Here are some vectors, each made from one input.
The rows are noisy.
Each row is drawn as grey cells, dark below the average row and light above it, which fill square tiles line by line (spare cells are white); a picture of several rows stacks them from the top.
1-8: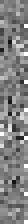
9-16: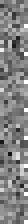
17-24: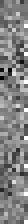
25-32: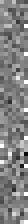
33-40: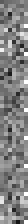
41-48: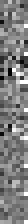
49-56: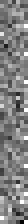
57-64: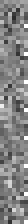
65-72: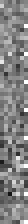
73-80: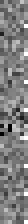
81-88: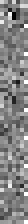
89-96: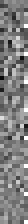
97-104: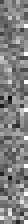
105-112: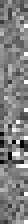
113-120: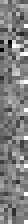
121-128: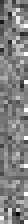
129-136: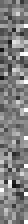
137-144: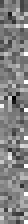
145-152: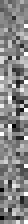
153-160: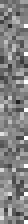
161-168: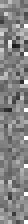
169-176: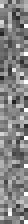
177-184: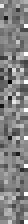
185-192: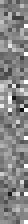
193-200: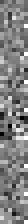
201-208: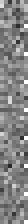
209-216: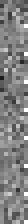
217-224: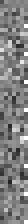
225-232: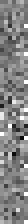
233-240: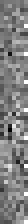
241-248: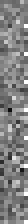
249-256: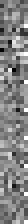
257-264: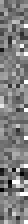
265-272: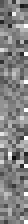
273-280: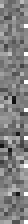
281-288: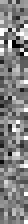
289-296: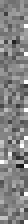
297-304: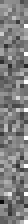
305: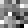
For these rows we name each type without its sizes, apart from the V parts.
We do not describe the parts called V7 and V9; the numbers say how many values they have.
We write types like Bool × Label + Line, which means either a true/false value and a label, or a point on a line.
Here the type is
(Bool × Bool × Bool × Bool + Unit) × Line × V7 × V9.
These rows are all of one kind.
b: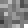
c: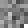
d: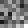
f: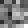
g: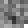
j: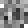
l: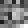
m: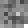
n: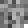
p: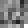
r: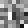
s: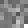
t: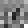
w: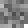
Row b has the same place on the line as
j, r and t.
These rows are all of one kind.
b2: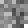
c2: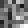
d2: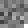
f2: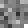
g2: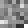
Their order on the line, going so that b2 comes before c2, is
d2, b2, g2, c2, f2.
